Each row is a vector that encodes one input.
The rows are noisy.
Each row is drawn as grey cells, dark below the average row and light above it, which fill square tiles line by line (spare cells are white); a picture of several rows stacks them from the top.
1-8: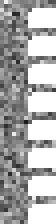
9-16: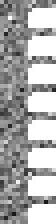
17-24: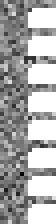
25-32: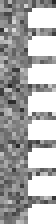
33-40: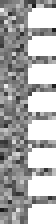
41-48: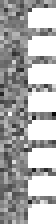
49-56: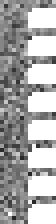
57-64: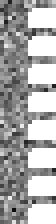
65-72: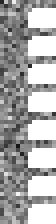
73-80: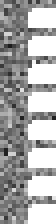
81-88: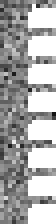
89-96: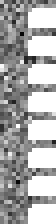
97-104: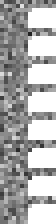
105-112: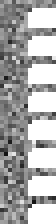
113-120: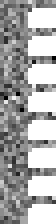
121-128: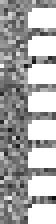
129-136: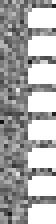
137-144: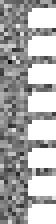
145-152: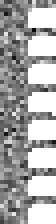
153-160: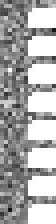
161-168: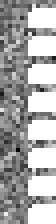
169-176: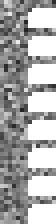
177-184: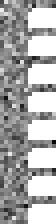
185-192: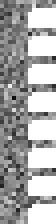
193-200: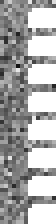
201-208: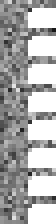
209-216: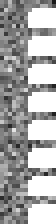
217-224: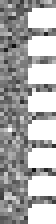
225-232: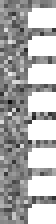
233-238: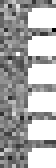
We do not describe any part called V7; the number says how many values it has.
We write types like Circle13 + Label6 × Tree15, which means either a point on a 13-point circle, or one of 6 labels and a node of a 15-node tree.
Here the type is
(Line14 + V7) × Tree15.
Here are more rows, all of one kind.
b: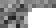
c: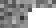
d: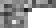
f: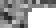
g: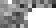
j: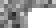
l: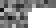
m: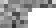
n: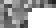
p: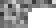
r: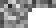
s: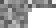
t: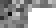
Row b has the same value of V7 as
g and l.
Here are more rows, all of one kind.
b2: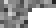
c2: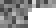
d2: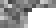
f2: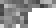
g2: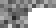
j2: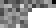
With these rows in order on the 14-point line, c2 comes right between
d2 and g2.
